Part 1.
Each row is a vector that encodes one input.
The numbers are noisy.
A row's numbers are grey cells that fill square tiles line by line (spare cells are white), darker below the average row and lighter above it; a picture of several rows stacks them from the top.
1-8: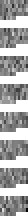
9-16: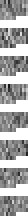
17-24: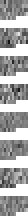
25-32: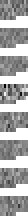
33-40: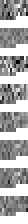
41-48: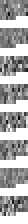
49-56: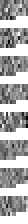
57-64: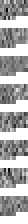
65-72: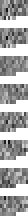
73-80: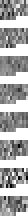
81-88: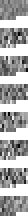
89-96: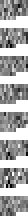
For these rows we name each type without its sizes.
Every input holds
either a label and a true/false value, or a node of a tree.
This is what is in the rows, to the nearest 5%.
About 55% of them hold a label and a true/false value. The rest hold a node of a tree.
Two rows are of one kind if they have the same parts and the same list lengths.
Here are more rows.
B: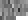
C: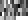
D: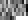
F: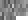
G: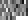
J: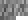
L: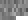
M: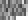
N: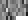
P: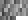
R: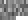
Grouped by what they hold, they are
B, C, F, G, J, M, N, R
D, L, P

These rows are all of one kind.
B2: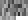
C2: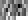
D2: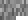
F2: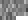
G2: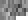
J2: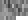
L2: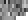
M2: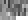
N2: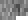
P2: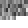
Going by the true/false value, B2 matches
J2, M2 and P2.
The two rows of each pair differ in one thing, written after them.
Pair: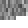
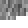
the label
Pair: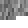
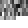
the label
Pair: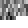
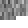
the label
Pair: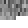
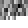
the true/false value
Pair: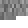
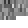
the true/false value
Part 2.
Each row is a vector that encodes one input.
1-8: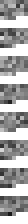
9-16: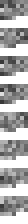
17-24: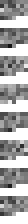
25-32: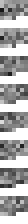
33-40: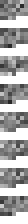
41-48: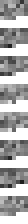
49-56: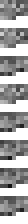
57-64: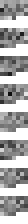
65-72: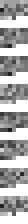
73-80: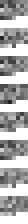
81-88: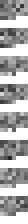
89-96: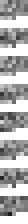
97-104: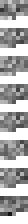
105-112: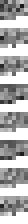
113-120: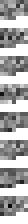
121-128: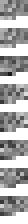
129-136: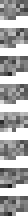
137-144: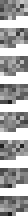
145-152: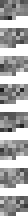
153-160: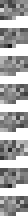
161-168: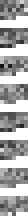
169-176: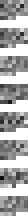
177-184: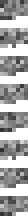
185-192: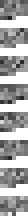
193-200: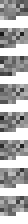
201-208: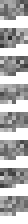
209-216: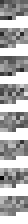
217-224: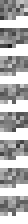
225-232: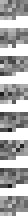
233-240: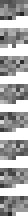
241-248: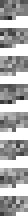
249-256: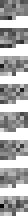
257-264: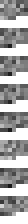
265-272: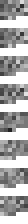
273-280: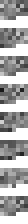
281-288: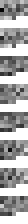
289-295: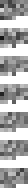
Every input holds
a true/false value, together with either a point on a 4-point line and a point on a 5-point line, or a point on a 9-point line.
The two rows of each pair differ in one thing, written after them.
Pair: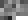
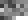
the place on the 9-point line
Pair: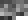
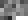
the place on the 9-point line
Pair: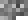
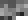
the true/false value
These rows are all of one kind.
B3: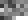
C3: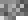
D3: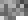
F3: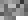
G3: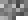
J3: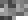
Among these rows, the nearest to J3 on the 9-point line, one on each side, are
B3 and G3.
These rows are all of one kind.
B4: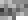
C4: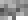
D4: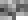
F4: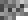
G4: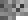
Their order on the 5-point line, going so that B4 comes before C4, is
B4, C4, G4, F4, D4.
